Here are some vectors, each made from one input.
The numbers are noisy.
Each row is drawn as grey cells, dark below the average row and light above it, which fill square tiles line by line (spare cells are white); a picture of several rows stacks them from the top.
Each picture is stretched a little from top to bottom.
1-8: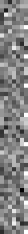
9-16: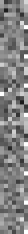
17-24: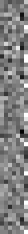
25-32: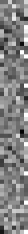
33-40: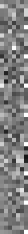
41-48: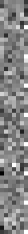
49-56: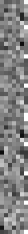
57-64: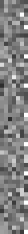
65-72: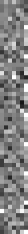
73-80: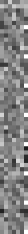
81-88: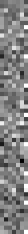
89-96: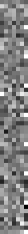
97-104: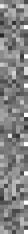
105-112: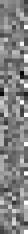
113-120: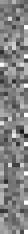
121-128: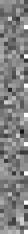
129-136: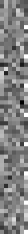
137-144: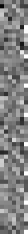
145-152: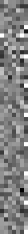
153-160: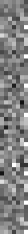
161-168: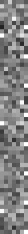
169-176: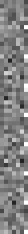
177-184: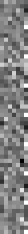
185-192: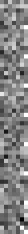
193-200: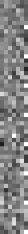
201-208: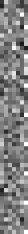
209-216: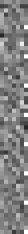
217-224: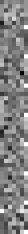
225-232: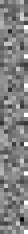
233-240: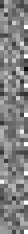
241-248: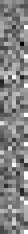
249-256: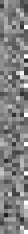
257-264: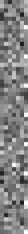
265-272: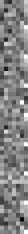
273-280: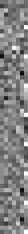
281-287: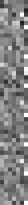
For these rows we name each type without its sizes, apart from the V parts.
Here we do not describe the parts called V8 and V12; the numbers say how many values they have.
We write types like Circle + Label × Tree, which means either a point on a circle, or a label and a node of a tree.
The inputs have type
Bool × Bool × Bool × Bool + (Line + V12) × V8.
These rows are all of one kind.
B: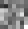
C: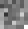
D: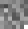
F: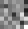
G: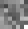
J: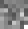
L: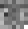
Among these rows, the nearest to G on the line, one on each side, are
F and J.
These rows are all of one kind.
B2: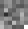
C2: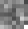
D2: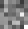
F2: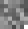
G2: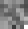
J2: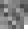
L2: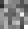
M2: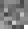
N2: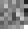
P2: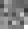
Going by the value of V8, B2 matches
D2, L2, M2 and P2.
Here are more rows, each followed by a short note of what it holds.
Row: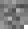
a value of V8 and a value of V12
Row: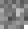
a point on a line and a value of V8
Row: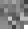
a value of V8 and a value of V12
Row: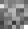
four true/false values
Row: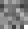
a value of V8 and a value of V12
